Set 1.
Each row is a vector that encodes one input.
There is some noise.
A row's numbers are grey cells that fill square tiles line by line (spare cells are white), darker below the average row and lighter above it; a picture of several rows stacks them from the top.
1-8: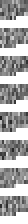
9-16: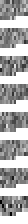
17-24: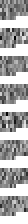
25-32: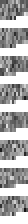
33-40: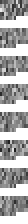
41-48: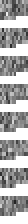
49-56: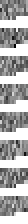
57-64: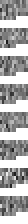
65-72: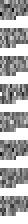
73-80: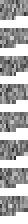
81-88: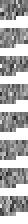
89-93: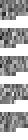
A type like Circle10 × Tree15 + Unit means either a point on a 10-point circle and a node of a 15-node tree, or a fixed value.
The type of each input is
Bool × Circle8.
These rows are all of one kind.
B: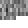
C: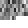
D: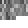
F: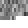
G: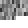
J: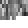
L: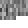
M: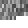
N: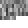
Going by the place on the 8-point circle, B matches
L, M and N.
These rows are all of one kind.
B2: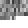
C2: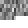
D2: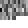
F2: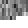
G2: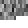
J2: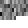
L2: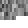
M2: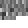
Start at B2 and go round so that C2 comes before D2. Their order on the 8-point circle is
B2, C2, M2, L2, J2, D2, G2, F2.
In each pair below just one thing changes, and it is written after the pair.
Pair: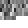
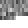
the place on the 8-point circle
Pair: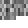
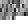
the place on the 8-point circle
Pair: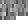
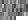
the true/false value
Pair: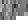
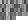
the place on the 8-point circle
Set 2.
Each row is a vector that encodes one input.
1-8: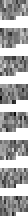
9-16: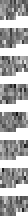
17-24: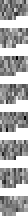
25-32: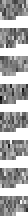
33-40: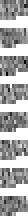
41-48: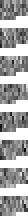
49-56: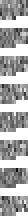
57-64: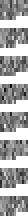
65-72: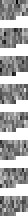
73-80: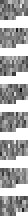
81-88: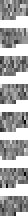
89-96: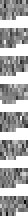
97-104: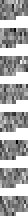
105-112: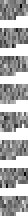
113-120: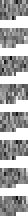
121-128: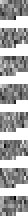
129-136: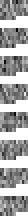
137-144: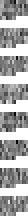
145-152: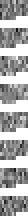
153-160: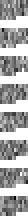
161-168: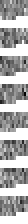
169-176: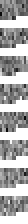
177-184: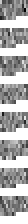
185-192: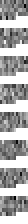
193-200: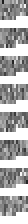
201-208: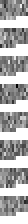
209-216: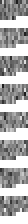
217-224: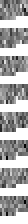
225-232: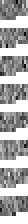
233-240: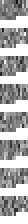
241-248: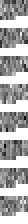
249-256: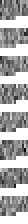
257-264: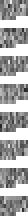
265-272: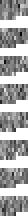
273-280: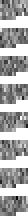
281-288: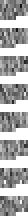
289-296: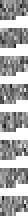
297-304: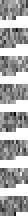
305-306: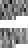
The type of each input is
(Bool × Bool × Bool × Bool + Unit) × Label5.
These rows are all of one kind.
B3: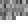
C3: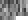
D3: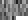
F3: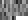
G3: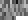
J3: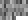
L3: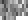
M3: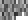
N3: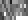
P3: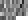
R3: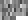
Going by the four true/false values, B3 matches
D3, F3, G3 and J3.
